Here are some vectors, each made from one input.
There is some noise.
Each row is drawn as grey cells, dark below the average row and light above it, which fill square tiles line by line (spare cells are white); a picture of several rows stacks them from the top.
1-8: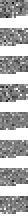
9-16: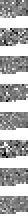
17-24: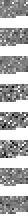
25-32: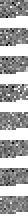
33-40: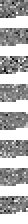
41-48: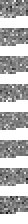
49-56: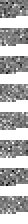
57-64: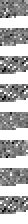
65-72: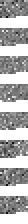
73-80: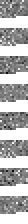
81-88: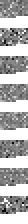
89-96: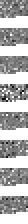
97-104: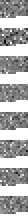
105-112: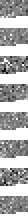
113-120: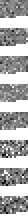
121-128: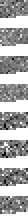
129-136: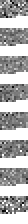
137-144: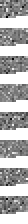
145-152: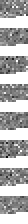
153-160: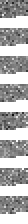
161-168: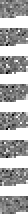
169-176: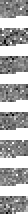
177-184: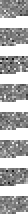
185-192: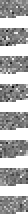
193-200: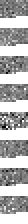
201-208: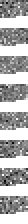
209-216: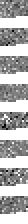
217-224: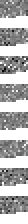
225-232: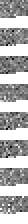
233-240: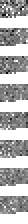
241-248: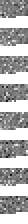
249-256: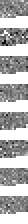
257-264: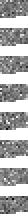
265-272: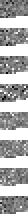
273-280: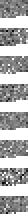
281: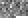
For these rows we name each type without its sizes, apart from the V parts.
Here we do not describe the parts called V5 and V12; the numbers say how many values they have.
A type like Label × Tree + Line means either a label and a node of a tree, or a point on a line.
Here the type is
(Bool × Bool × Bool + Label) × V12 + V5.
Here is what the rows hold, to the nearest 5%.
About 10% of them hold a value of V5. The rest hold a value of V12, together with either a label, or three true/false values.
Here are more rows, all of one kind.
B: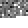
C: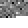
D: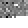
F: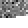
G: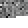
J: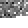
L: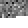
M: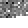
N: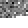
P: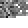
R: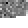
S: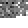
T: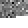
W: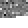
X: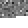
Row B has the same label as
J, M, N and S.
